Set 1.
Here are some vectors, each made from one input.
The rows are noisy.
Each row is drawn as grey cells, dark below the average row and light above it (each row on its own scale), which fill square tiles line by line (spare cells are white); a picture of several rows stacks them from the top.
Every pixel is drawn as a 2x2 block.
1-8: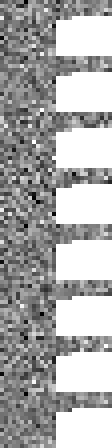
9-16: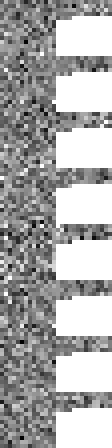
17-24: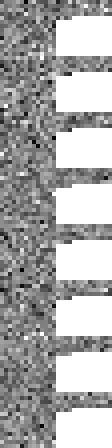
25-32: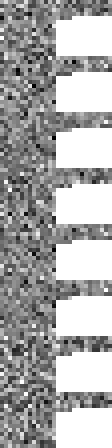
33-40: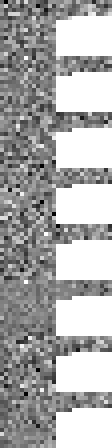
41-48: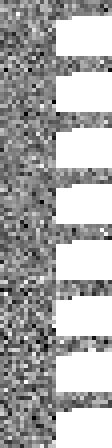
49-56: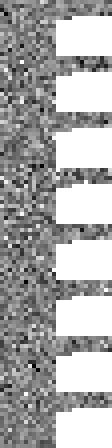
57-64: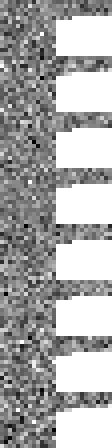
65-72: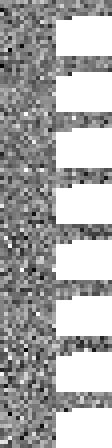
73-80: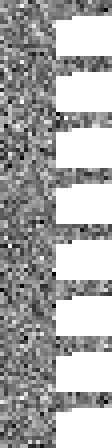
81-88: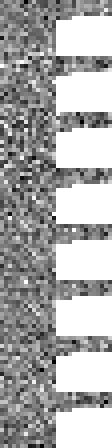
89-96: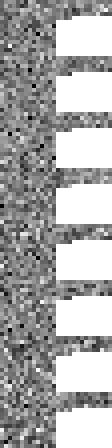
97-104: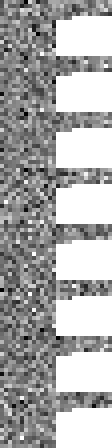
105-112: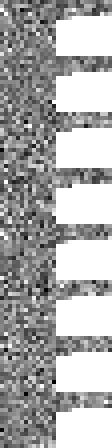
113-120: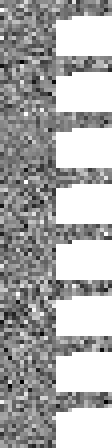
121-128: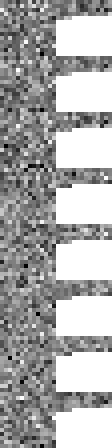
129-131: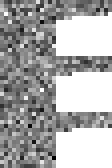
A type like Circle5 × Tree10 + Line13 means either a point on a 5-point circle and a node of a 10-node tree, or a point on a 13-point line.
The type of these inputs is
Bool × Bool × Bool + Unit.
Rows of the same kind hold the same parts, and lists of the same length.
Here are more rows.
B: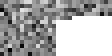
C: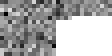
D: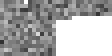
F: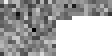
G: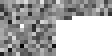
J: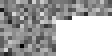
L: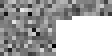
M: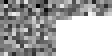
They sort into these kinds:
B, C, D, F, G, J, L
M

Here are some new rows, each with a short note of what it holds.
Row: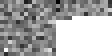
three true/false values
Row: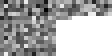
a fixed value
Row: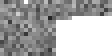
three true/false values
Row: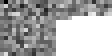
a fixed value
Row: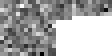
three true/false values
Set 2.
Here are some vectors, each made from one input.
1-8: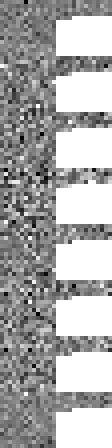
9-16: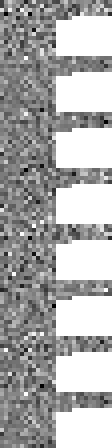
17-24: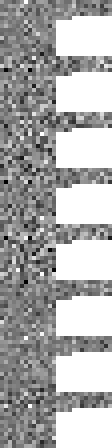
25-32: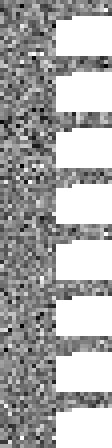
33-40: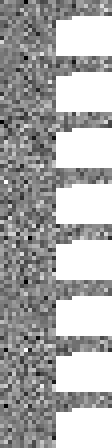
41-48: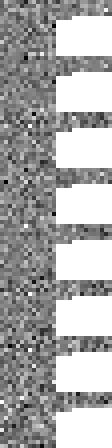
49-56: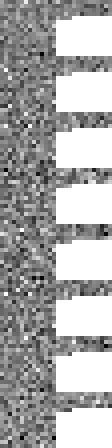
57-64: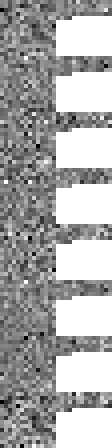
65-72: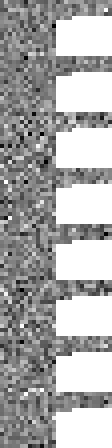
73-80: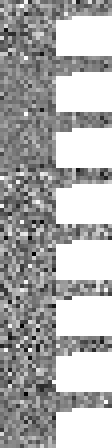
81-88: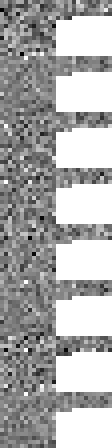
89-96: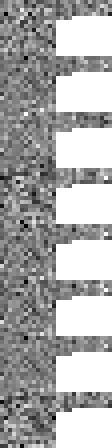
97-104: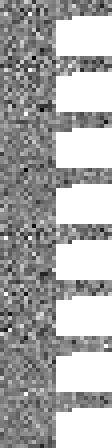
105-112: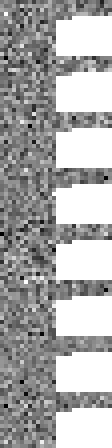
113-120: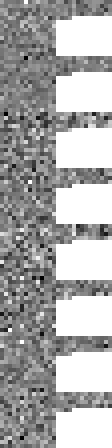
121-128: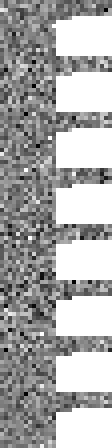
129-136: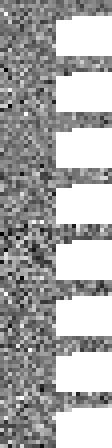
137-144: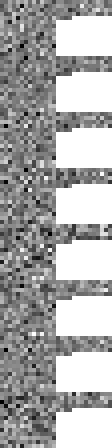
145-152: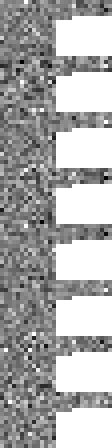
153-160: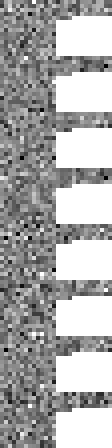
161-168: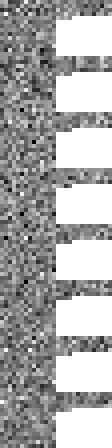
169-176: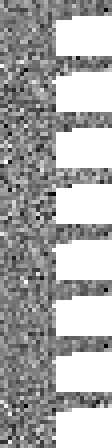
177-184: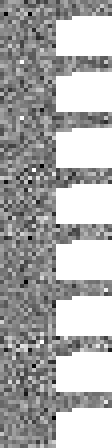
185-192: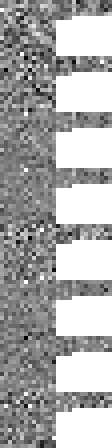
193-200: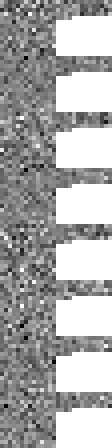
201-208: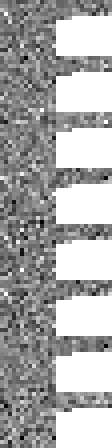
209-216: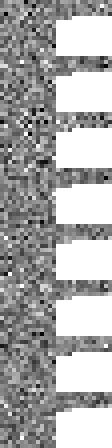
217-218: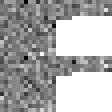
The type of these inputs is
Bool × Bool × Bool + Unit.
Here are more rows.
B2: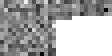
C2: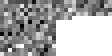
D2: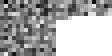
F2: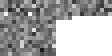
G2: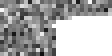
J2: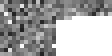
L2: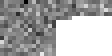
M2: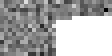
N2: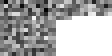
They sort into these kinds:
B2, C2, F2, G2, J2, L2, M2
D2, N2

